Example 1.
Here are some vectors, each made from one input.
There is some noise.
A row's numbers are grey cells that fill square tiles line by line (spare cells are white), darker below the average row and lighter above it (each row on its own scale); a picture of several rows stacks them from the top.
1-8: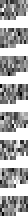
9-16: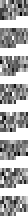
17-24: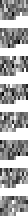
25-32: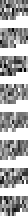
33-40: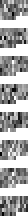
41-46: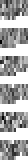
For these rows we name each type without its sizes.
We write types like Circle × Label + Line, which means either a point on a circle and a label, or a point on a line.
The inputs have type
Bool × Bool × Bool.
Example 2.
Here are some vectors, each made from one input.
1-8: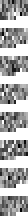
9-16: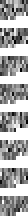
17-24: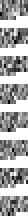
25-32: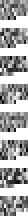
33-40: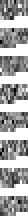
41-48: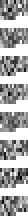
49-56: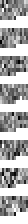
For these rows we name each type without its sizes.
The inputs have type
Bool × Bool × Bool.
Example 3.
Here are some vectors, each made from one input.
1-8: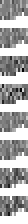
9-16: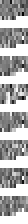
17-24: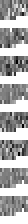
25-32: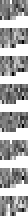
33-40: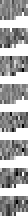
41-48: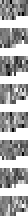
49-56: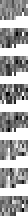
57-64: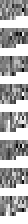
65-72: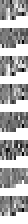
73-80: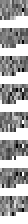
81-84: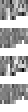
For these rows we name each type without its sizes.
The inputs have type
Line.
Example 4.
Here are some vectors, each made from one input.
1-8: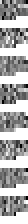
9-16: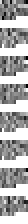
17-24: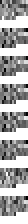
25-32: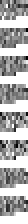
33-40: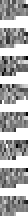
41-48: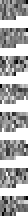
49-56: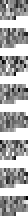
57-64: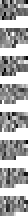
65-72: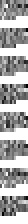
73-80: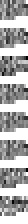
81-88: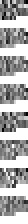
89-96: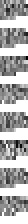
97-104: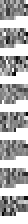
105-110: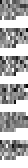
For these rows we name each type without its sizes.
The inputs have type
Line.
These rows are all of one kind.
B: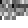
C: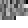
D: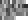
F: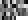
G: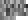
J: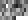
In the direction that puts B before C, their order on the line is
G, D, B, J, C, F.
